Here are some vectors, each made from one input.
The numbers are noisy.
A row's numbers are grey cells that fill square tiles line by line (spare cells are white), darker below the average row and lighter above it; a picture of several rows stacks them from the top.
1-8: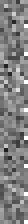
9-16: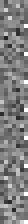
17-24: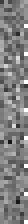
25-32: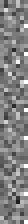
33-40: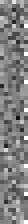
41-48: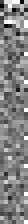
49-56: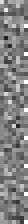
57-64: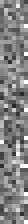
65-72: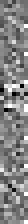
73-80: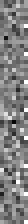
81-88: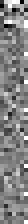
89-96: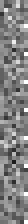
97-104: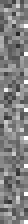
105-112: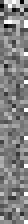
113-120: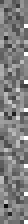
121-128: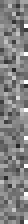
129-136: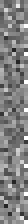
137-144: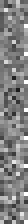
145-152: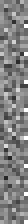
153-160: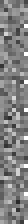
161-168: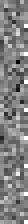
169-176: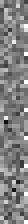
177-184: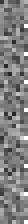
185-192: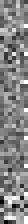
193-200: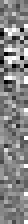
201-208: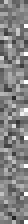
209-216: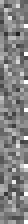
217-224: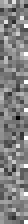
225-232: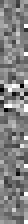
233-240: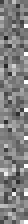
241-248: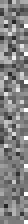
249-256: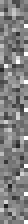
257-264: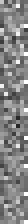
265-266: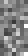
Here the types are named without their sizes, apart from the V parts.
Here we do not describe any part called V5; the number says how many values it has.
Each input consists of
a list of items, each a point on a line and a value of V5.
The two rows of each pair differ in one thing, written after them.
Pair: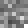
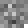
the place on the line in item 2 of the list
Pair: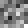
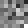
the place on the line in item 2 of the list
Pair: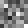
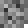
the place on the line in item 1 of the list
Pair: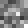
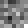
the place on the line in item 2 of the list
